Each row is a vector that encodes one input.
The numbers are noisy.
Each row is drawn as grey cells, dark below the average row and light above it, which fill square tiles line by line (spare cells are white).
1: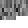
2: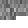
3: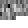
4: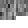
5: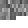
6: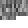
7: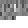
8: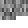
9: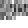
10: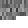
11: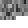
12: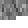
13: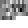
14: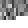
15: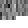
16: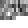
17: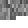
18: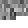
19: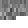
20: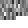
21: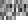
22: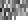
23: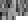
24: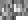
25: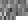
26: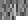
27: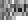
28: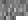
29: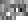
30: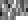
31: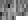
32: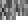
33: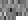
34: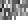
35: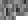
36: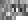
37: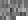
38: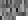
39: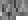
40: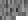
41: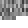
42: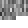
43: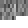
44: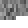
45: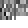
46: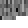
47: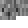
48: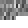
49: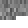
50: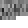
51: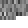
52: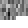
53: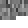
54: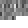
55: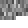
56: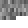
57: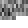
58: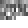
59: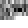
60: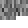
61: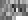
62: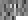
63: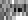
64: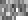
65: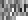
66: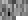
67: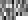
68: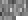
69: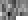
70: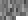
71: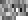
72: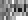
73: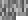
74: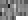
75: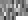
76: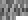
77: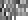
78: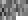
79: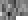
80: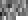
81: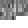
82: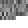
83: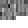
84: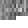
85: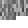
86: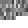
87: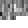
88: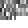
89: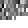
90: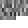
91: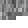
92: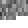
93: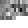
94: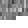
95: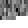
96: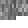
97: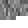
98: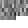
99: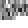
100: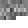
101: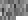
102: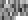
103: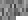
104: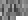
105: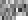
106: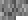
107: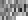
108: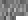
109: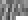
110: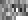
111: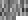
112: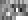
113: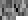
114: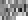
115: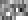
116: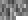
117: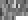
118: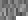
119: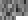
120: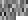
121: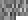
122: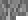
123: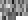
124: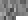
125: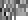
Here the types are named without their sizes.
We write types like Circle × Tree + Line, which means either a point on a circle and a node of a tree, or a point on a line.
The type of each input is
Bool × Bool × Bool × Bool × Circle + List(Line).
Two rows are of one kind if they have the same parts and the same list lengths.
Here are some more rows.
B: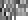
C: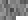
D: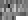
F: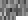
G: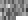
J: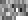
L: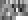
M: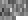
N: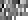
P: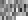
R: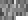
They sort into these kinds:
B, N
C, D, F, G, M, R
J, L
P

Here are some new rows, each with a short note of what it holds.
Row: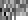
the empty list
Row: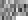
a list of one item
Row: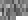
a point on a circle and four true/false values
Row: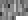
a point on a circle and four true/false values
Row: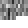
a point on a circle and four true/false values
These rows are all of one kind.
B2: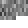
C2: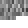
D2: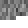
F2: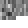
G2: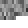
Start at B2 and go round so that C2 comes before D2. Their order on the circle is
B2, F2, G2, C2, D2.
